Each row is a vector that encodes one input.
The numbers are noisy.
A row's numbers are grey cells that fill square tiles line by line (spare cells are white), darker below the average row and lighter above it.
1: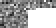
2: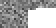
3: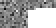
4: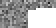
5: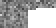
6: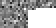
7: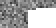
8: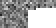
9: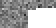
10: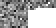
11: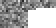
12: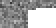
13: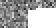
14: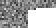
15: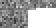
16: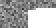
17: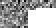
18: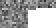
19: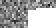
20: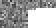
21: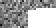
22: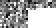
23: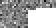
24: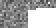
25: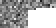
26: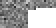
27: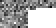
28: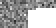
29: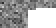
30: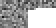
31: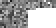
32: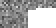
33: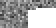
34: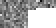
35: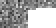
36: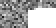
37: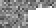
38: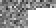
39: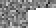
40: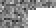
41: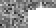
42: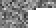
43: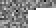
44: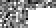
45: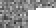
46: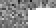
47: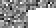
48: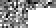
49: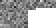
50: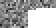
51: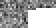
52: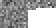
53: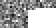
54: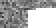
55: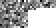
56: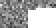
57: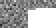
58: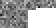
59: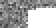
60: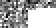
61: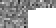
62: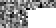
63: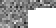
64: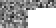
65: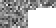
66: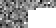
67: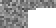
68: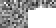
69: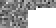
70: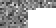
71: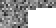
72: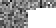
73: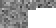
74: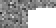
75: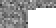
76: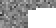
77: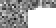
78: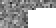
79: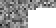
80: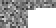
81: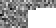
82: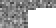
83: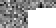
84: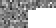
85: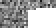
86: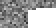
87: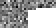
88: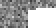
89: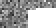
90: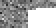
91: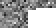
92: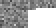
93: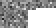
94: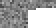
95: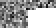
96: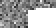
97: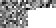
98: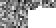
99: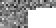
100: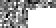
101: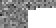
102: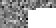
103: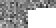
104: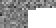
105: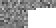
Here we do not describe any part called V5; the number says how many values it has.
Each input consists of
a list of up to two items, each a true/false value and a value of V5.
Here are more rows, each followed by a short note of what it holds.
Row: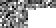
the empty list
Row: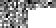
the empty list
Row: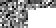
the empty list
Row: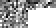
the empty list
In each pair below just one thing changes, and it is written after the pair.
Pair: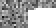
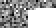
the true/false value in item 1 of the list
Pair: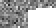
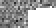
the value of V5 in item 2 of the list
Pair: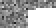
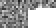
the value of V5 in item 1 of the list
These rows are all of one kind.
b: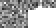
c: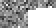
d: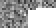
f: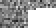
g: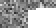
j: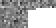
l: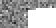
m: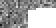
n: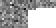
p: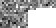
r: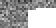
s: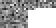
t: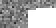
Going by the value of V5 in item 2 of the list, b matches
g, j and s.
